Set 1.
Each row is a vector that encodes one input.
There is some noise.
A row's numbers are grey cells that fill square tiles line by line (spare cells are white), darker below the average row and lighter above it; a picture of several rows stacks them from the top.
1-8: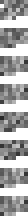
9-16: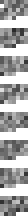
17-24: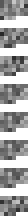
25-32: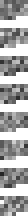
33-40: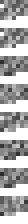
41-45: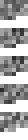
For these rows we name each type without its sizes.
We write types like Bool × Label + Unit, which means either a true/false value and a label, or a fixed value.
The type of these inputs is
Bool × Bool × Bool.
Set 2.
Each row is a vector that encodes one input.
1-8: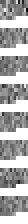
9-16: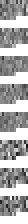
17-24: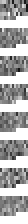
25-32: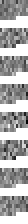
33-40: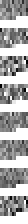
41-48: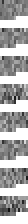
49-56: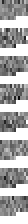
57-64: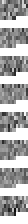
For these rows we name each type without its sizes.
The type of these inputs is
Line × Line.
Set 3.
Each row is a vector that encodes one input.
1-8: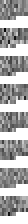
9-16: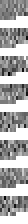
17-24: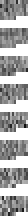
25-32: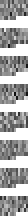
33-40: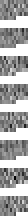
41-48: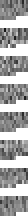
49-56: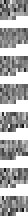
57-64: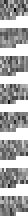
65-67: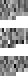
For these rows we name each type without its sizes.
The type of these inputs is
Line × Line.
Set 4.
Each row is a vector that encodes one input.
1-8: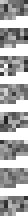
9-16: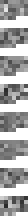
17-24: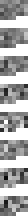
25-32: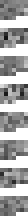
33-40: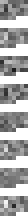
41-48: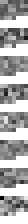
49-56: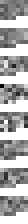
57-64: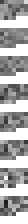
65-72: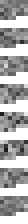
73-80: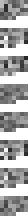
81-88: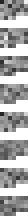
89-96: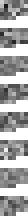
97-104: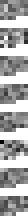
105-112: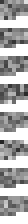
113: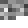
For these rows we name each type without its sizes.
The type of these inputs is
Tree.
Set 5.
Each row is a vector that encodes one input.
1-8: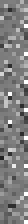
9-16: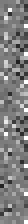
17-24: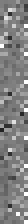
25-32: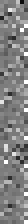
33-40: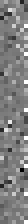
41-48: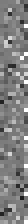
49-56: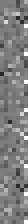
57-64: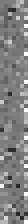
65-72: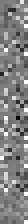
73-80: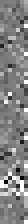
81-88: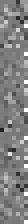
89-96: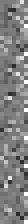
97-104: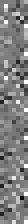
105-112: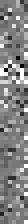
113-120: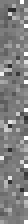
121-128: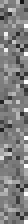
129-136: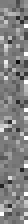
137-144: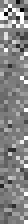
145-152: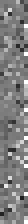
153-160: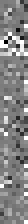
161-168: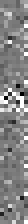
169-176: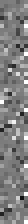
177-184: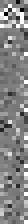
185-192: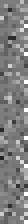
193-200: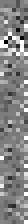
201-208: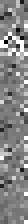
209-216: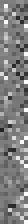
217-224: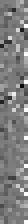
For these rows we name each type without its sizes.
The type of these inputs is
Tree + Unit.
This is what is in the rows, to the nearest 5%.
About 5% of them hold a fixed value. The rest hold a node of a tree.
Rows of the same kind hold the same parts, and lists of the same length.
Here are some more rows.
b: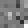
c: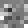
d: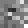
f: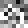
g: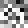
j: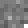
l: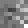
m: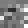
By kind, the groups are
b, c, d, j, l, m
f, g

